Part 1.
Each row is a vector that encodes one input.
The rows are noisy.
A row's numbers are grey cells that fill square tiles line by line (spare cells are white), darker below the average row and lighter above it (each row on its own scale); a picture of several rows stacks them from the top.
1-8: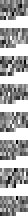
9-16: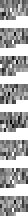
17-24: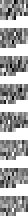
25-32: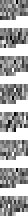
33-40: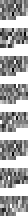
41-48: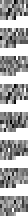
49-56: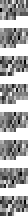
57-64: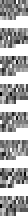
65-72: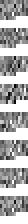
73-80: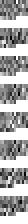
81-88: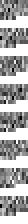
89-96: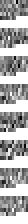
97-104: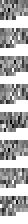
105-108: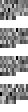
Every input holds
four true/false values.
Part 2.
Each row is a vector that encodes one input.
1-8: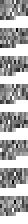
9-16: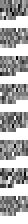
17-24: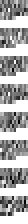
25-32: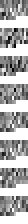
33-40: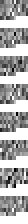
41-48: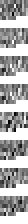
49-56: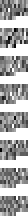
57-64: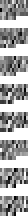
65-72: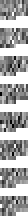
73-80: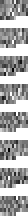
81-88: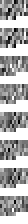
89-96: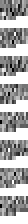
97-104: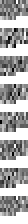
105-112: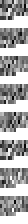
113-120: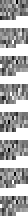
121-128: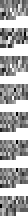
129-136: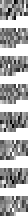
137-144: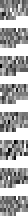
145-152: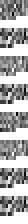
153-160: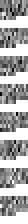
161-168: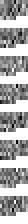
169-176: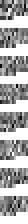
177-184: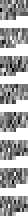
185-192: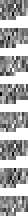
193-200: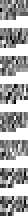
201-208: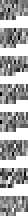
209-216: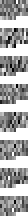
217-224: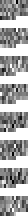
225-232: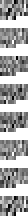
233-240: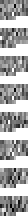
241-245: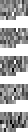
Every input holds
four true/false values.
